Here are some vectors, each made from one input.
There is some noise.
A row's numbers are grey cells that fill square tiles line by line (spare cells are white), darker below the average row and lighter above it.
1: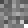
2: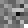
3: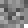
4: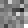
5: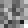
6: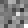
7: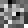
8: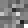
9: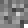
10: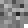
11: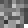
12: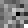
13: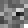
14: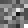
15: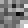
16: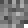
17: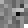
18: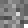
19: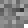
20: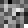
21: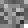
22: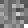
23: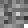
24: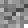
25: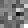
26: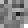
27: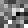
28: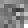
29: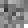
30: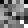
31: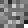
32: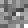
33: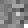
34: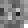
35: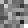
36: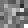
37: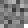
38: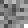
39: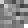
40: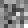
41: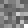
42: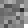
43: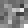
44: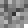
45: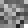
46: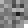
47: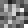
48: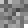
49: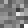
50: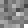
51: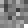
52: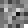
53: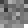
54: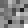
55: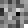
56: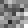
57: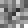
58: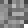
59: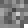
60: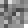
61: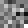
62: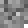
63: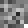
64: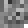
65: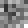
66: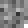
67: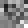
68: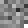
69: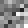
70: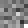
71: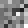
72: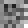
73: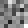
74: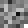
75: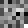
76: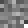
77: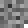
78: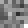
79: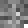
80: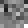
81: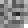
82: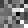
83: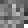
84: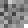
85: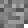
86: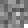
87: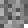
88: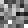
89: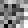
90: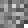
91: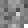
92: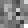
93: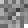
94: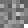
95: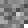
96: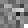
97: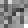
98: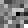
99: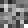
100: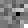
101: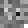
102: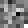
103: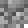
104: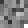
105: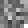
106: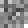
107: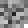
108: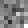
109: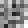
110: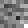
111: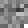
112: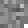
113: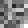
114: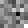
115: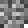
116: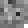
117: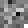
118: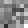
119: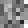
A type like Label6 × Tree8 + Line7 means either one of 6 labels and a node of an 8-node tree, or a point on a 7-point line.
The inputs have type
Bool × (Line4 + Line5).
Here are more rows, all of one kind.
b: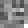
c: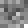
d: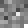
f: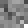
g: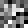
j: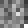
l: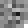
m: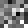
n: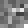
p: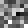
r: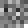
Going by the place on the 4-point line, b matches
d, j and n.
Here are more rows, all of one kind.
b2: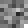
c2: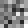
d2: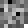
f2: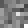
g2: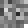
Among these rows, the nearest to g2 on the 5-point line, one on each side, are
c2 and d2.
